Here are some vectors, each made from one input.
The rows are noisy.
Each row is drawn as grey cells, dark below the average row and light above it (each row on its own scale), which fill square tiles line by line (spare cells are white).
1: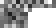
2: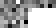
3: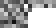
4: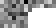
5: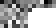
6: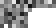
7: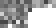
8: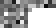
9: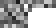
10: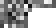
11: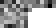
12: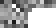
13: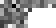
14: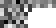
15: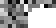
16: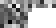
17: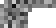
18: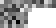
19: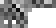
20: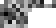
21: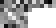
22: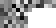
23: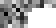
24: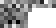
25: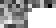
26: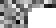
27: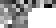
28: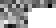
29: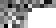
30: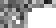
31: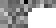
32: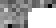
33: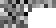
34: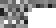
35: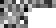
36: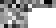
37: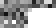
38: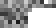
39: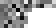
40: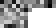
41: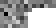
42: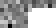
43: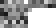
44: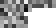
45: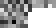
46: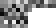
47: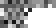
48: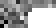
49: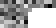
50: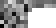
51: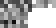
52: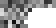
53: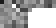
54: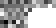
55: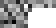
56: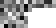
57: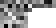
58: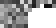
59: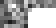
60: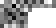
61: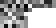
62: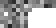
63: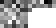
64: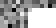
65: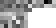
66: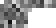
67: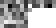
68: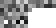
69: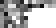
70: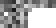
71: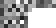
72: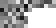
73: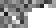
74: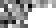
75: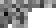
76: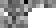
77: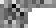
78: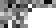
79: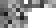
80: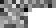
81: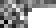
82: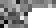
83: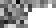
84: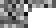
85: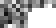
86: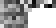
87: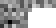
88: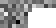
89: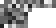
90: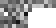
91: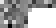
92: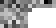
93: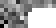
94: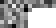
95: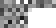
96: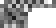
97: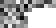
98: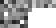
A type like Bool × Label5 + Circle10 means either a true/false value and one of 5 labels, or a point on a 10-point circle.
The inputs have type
Bool × Line8 × Line8 + Unit.
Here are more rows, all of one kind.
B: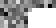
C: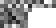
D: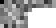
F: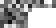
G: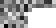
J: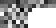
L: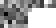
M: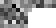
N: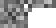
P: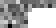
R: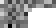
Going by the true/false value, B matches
J, L, P and R.
